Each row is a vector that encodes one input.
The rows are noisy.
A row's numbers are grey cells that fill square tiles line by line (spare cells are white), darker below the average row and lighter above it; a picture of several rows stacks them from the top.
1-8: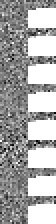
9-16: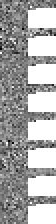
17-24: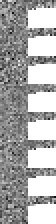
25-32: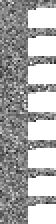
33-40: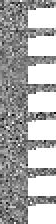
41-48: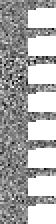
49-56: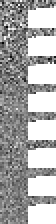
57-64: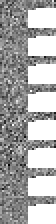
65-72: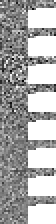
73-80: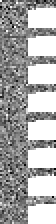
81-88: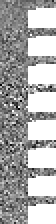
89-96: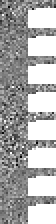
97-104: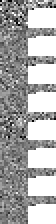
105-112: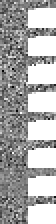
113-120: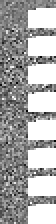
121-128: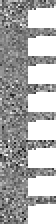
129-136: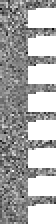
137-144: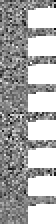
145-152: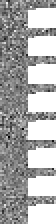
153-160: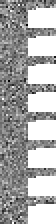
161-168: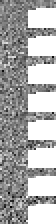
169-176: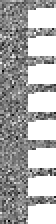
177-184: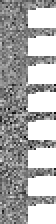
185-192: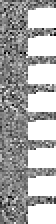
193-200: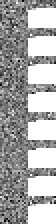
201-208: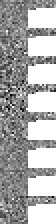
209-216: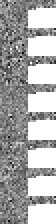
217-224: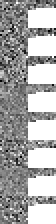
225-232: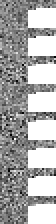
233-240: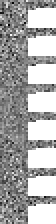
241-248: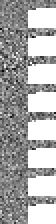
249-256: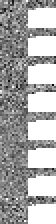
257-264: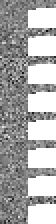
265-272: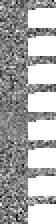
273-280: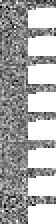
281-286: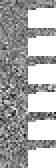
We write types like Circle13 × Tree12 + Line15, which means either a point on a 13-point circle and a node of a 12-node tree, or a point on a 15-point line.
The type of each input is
(Bool × Bool × Bool + Line8) × Label6 + List3(Line9).
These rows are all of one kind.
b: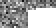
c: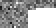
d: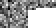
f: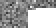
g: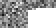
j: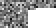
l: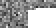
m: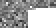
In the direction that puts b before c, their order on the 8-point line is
d, b, c, g, f, j, l, m.
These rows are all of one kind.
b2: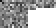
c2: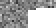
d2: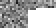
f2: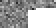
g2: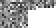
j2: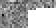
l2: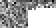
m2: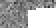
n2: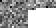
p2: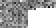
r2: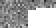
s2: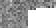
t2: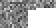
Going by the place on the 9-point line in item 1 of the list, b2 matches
f2, g2, l2 and m2.
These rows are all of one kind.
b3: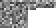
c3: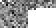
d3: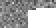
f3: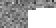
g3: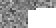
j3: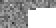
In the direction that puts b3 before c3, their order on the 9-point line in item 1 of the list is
f3, d3, j3, g3, b3, c3.
